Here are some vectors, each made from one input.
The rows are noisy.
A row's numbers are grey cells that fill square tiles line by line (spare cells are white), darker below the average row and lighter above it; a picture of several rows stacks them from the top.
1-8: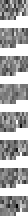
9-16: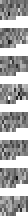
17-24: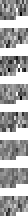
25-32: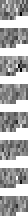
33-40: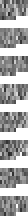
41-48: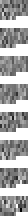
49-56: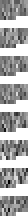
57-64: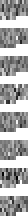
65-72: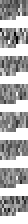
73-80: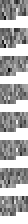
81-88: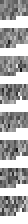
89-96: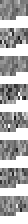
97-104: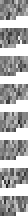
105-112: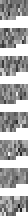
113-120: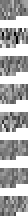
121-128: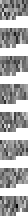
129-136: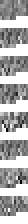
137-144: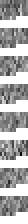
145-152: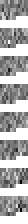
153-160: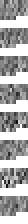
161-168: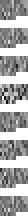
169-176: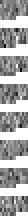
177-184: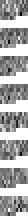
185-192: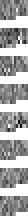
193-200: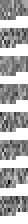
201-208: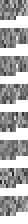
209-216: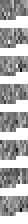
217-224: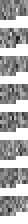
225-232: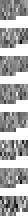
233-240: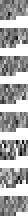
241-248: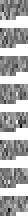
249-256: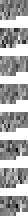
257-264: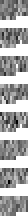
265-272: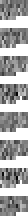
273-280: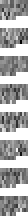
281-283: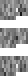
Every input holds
a point on an 8-point circle.
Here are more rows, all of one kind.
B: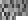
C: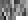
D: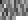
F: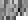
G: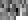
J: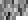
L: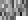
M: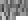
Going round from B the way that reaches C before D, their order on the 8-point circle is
B, M, J, F, C, D, L, G.
